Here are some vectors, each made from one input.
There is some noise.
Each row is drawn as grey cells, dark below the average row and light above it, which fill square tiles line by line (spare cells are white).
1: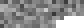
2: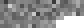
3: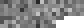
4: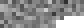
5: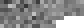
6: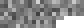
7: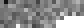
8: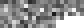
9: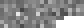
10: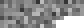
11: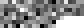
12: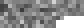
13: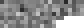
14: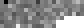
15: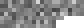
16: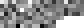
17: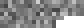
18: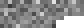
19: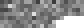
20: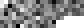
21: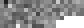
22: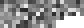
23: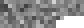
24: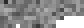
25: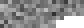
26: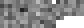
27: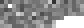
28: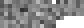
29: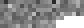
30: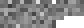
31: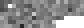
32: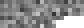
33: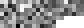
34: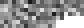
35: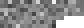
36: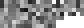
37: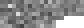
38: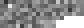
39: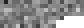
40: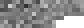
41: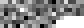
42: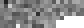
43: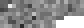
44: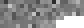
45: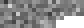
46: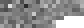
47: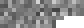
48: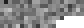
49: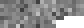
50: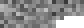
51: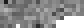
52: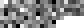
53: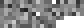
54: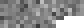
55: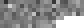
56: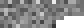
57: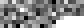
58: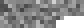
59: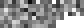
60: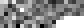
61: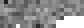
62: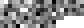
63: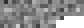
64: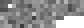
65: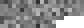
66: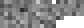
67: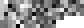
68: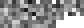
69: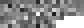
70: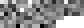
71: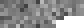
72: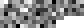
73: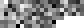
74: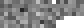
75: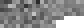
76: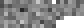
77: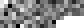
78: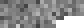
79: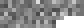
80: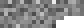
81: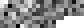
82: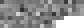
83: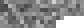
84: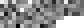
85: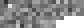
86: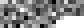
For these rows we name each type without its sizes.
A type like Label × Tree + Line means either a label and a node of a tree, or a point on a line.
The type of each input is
(Bool × (Circle + Unit) + Line) × Line.
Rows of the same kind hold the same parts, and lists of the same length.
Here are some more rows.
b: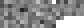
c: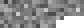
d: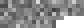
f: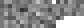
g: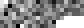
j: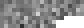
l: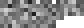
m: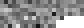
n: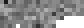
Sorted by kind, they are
b, d, f, l
c, j, m, n
g

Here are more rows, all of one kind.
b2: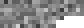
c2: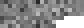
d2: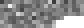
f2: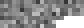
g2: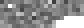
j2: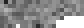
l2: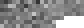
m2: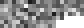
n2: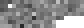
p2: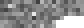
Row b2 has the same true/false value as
j2 and m2.
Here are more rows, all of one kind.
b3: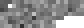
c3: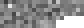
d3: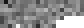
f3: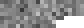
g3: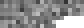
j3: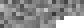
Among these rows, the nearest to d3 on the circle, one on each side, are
f3 and g3.
